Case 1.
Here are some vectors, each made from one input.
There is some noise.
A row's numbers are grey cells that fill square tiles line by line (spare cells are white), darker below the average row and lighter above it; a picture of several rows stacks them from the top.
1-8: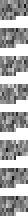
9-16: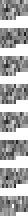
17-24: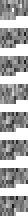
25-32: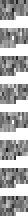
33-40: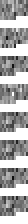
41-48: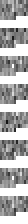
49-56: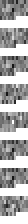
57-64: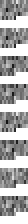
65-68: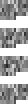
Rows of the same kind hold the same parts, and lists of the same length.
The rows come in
2 kinds.
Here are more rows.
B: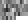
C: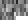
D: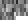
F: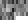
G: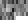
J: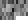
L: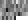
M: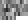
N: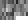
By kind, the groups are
B, L, M
C, D, F, G, J, N

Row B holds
a point on a 7-point line.
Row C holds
one of 6 labels.
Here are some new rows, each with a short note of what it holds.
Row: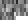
one of 6 labels
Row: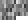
a point on a 7-point line
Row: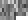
a point on a 7-point line
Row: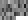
a point on a 7-point line
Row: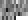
a point on a 7-point line
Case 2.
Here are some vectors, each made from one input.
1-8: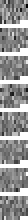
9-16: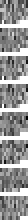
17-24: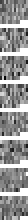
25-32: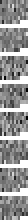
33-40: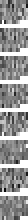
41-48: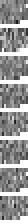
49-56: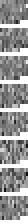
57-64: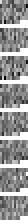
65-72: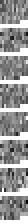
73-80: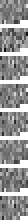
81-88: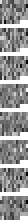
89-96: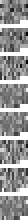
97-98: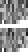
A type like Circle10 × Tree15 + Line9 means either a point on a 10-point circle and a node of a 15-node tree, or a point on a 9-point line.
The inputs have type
Line8 + Line9.
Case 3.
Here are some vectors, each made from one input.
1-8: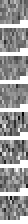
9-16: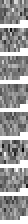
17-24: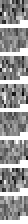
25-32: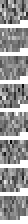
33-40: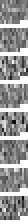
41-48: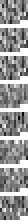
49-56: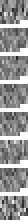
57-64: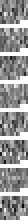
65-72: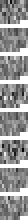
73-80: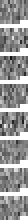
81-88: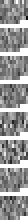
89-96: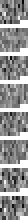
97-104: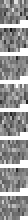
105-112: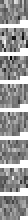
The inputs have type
Line7 + Line12.
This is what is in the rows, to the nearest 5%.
About 30% of them hold a point on a 7-point line. The rest hold a point on a 12-point line.
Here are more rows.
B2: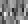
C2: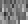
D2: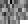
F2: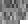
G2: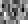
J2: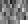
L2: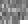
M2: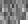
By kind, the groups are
B2, G2
C2, D2, F2, J2, L2, M2

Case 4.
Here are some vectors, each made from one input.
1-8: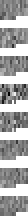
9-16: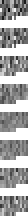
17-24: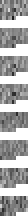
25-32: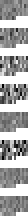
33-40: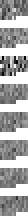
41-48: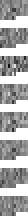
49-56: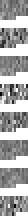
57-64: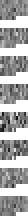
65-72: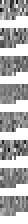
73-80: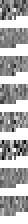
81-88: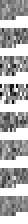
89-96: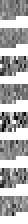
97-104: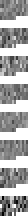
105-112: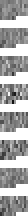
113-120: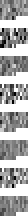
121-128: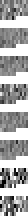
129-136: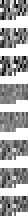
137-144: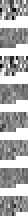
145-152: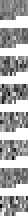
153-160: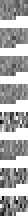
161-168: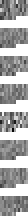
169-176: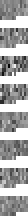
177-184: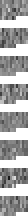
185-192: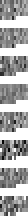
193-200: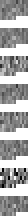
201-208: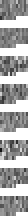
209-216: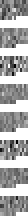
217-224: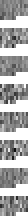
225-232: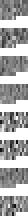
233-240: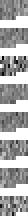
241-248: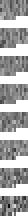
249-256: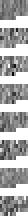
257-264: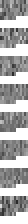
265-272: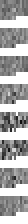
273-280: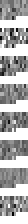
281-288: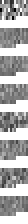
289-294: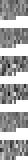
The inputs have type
List2(Line9).
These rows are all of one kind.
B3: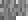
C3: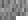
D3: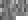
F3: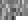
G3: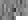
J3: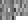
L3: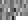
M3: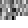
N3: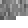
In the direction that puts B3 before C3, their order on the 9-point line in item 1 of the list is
G3, J3, L3, N3, D3, B3, C3, M3, F3.
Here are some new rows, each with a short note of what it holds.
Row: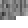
a list of two items
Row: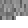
a list of two items
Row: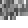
the empty list
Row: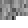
a list of two items
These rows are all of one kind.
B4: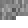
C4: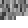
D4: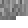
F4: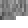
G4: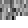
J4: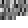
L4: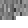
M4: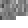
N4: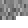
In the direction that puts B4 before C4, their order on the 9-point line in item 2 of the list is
M4, F4, J4, L4, N4, B4, C4, G4, D4.
